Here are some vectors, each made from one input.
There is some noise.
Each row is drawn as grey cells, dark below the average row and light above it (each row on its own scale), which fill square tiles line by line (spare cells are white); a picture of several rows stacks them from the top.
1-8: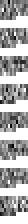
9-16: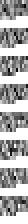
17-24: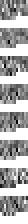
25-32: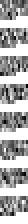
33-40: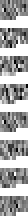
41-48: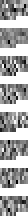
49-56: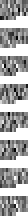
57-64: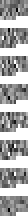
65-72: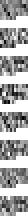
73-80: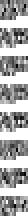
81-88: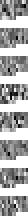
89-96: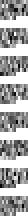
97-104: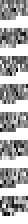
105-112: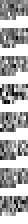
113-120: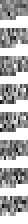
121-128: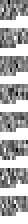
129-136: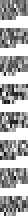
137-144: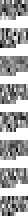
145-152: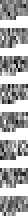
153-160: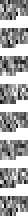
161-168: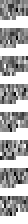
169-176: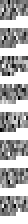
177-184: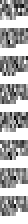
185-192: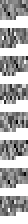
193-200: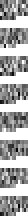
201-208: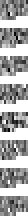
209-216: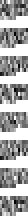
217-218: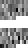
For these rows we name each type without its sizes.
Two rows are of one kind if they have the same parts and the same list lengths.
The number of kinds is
5.
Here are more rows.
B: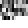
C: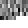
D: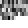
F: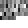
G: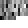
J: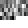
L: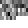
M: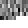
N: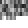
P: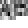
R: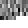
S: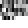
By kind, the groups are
B, D, S
C, M, R
F, G, J
L, N
P

